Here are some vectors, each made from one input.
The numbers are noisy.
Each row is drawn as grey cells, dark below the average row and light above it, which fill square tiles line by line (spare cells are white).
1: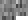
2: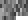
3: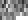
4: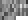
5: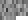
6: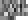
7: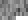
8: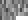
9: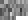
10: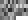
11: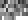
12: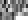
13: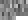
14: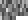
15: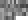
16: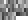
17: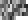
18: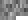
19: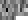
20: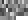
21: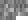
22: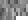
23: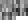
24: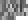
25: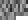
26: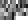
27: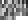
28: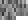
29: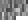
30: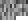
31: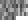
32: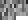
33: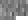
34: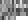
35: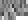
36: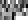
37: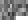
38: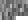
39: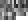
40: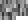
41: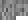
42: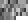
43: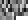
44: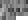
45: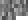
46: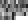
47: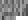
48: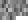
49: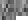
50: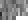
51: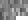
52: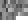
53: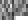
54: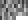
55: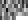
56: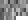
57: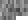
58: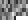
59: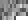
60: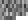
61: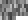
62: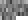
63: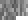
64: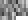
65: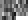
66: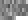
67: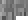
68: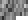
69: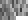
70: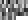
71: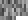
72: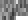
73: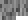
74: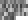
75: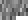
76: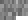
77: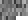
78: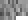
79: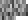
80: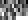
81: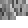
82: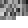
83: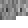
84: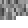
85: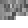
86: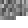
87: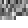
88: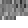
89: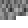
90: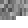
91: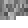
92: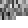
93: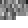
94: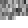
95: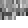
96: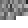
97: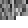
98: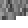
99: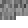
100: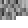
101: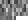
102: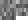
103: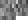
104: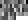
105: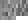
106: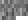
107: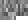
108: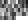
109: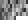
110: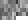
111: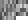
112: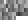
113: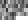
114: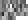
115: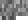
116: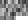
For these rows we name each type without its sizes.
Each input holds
either a point on a circle and a point on a line, or a label.
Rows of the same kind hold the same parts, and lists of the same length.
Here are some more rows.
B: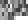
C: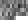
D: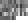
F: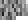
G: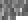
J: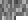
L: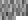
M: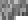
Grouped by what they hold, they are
B, C, G, L, M
D, F, J

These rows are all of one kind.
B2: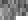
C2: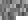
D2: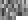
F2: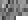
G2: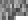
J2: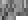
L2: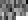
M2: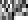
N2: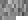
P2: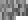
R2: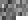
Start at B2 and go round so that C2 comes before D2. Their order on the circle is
B2, P2, J2, N2, C2, D2, R2, G2, F2, L2, M2.
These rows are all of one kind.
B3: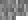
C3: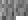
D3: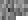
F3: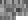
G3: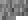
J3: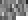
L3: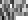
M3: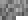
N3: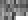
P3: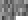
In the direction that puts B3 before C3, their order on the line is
N3, B3, F3, J3, D3, C3, G3, P3, M3, L3.
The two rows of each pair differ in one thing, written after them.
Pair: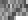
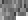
the place on the line
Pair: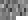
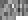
the place on the circle
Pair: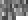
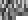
the place on the circle
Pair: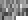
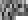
the place on the circle
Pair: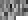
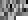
the place on the line
